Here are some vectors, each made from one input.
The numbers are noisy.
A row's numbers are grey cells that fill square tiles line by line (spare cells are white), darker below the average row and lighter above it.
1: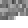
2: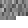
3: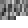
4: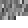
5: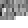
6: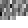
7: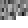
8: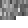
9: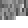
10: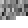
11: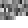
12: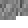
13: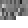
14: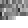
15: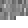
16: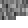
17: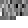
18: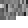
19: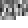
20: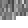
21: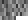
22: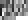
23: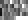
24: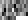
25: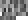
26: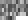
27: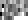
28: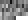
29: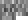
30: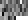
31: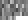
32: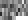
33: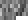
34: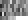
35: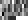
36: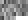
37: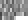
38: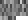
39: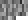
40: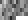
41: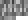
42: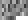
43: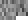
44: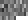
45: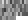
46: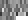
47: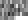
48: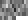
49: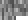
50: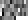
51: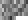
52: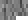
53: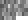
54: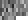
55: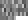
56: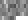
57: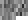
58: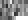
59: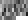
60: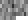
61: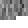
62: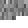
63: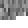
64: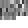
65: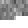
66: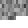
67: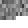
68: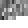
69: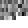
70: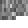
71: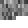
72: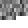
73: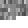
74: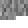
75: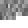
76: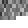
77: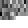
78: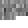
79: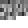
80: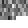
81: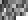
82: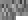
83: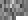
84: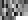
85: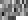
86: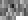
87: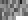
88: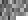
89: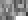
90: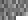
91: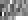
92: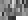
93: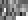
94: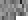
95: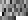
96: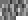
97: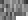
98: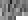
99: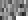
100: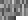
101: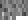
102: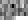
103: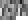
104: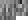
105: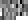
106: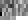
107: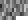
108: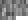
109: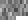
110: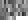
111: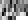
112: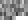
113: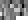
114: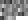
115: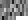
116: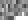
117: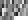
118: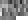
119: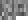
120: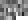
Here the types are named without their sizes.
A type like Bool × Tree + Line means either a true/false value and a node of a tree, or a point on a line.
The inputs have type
Bool × Bool × Bool + Label × Label.
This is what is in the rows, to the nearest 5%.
About 55% of them hold two labels. The rest hold three true/false values.
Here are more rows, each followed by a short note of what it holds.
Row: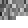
three true/false values
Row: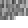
two labels
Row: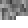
three true/false values
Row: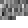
three true/false values
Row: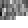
three true/false values
